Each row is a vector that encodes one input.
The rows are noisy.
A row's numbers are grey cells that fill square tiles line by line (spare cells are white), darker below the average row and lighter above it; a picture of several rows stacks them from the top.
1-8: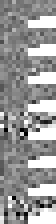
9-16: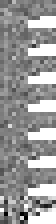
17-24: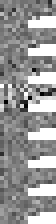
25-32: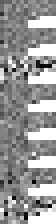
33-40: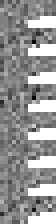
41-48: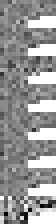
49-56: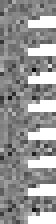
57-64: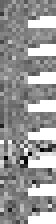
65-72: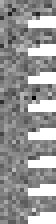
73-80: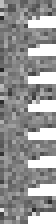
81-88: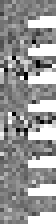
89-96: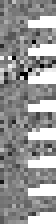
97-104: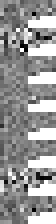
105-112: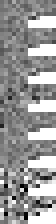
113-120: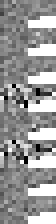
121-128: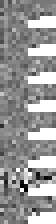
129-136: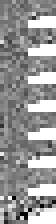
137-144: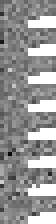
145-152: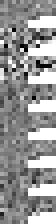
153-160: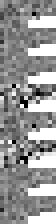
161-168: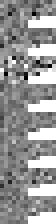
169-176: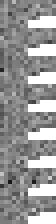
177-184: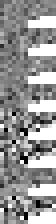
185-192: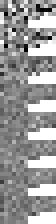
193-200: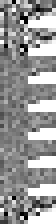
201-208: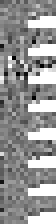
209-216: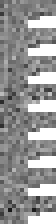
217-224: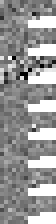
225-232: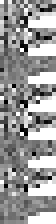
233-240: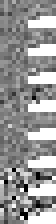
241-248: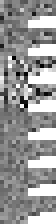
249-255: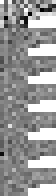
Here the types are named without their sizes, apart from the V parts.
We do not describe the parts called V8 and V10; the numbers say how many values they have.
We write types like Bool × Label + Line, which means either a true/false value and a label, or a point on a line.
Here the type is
(Bool × Bool × Bool × Bool × Line + V8) × Circle + V10.
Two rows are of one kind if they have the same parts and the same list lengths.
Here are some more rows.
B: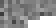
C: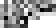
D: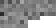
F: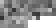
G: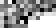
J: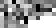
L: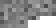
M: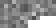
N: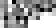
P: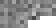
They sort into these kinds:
B, D, L, M, P
C, G, J, N
F

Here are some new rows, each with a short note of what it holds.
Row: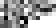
a value of V10
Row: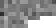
a point on a circle, a point on a line and four true/false values
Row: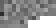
a point on a circle, a point on a line and four true/false values
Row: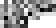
a value of V10
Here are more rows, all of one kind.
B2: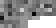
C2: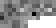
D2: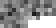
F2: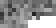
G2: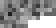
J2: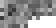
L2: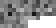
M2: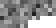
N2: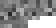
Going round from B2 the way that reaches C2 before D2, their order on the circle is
B2, L2, N2, F2, C2, M2, J2, D2, G2.
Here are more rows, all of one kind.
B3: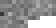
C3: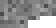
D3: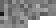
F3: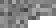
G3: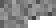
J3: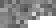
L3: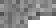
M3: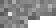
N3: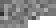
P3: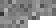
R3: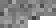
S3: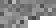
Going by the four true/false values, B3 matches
D3, N3 and P3.
